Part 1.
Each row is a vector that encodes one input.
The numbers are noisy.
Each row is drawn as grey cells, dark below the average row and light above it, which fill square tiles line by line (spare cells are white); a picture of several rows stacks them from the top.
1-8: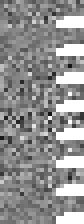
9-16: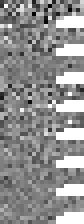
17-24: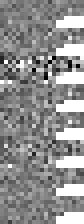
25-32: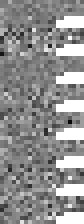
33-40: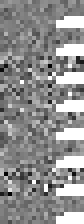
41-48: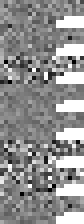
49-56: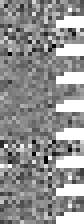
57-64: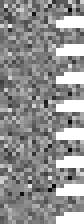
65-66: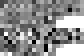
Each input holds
three true/false values.
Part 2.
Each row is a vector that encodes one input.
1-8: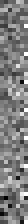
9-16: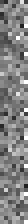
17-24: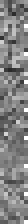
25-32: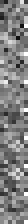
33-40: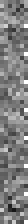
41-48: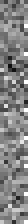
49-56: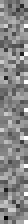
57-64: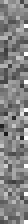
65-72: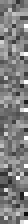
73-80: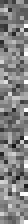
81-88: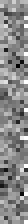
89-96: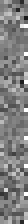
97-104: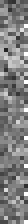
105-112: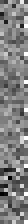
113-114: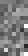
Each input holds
a point on each of two 3-point lines.
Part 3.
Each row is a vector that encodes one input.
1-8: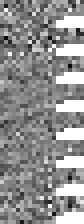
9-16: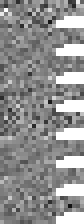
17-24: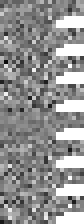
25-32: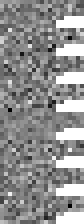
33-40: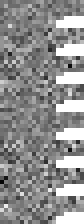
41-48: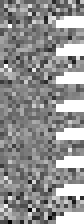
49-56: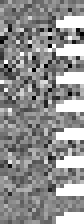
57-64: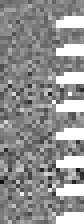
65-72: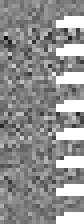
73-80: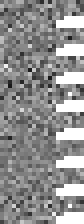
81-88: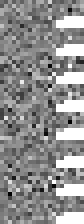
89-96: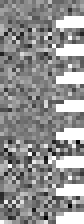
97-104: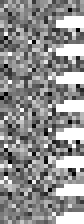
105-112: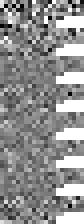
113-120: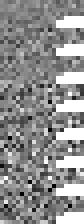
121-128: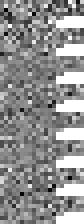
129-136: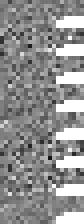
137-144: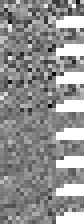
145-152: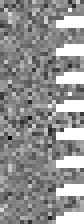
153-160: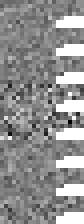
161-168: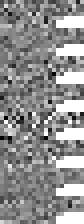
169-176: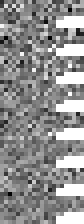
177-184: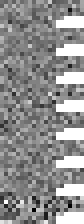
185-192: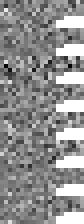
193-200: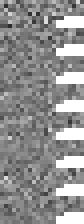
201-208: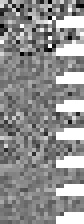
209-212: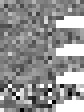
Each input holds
four true/false values.
